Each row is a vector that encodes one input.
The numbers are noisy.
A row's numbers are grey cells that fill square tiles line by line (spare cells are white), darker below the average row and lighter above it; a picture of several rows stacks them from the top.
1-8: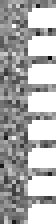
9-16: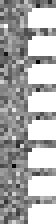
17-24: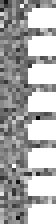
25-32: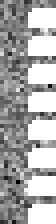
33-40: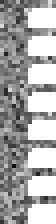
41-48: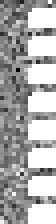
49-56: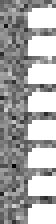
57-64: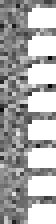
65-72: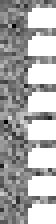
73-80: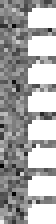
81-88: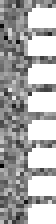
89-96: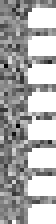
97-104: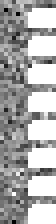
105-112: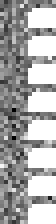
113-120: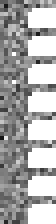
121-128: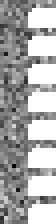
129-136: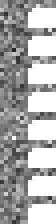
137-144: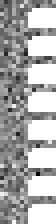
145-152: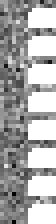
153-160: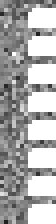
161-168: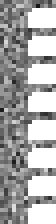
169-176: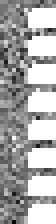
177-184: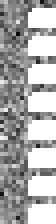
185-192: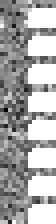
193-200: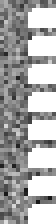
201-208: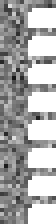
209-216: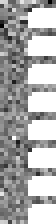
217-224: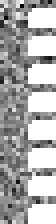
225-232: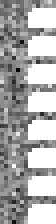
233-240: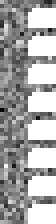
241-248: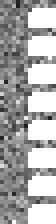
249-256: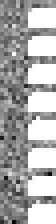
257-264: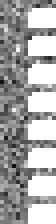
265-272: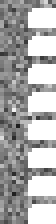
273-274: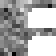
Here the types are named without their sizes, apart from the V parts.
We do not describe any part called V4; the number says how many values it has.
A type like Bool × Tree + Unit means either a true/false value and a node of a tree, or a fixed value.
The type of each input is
Bool × Bool × Bool × Bool × List(V4) + List(Line).
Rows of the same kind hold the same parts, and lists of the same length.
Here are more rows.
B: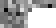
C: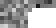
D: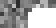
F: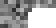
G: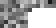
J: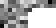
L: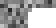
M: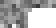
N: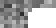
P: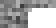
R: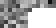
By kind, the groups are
B
C
D, F, P
G, J, R
L
M, N

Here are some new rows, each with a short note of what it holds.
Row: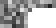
a list of two items
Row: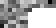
the empty list
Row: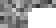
four true/false values, together with the empty list
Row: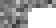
four true/false values, together with the empty list
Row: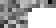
the empty list
